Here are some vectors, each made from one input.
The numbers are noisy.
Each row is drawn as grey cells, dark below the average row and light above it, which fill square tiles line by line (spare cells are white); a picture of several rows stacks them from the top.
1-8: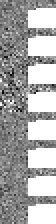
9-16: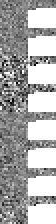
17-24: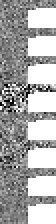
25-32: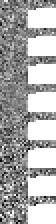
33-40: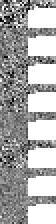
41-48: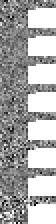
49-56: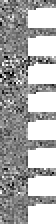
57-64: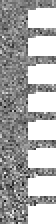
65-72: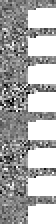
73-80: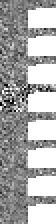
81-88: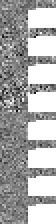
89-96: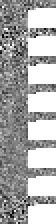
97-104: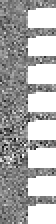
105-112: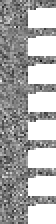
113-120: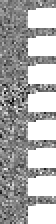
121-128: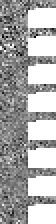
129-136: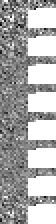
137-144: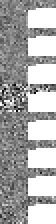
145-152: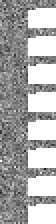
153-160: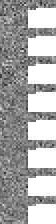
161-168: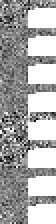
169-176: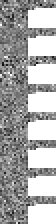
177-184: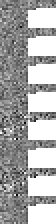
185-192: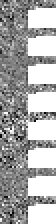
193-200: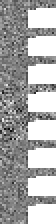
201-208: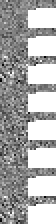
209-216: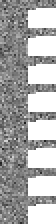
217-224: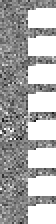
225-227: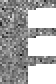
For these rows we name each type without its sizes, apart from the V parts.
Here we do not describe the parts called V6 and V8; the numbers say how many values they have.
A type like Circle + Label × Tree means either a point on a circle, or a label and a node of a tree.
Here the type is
Bool × (Label × V8 + Line × V6).
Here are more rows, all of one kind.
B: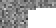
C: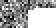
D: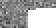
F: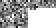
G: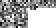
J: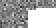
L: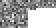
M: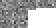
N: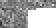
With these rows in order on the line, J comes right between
C and G.
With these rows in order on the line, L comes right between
C and M.
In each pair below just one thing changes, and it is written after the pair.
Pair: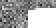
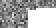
the value of V6
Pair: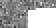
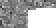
the value of V6
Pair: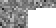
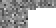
the true/false value
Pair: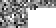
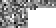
the value of V6
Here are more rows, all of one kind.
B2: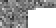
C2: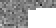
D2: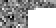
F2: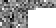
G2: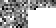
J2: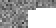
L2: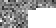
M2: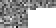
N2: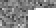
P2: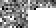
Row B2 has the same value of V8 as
F2 and P2.
